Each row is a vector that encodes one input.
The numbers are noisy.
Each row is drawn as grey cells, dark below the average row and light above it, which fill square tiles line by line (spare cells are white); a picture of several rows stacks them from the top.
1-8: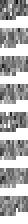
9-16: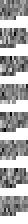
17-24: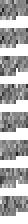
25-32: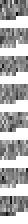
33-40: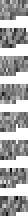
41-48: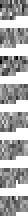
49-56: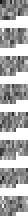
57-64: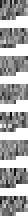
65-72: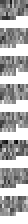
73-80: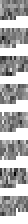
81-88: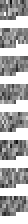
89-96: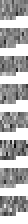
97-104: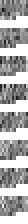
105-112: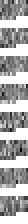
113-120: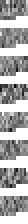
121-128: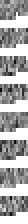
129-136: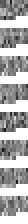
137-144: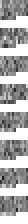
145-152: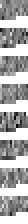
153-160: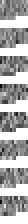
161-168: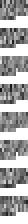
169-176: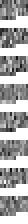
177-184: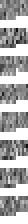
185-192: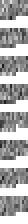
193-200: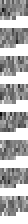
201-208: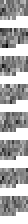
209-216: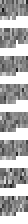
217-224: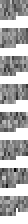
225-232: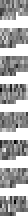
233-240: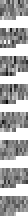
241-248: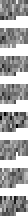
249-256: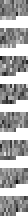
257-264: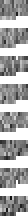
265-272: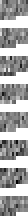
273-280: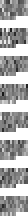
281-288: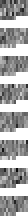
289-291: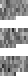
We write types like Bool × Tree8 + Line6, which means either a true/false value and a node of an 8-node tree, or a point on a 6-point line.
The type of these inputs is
(Circle9 + Unit) × Line10 + Line4 × Line4 × Line6 × Line6.
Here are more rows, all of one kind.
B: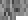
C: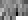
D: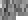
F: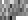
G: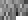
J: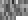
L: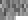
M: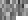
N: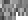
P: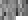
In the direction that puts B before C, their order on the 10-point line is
F, M, N, L, D, B, J, G, C, P.
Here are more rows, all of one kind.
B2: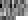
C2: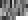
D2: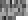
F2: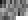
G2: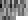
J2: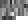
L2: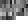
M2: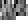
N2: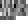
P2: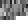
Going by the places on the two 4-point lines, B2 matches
C2, M2, N2 and P2.
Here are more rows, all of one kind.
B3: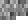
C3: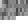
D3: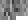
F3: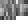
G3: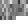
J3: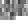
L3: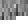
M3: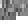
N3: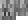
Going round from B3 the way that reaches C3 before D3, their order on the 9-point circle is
B3, L3, M3, C3, J3, D3, G3, N3, F3.
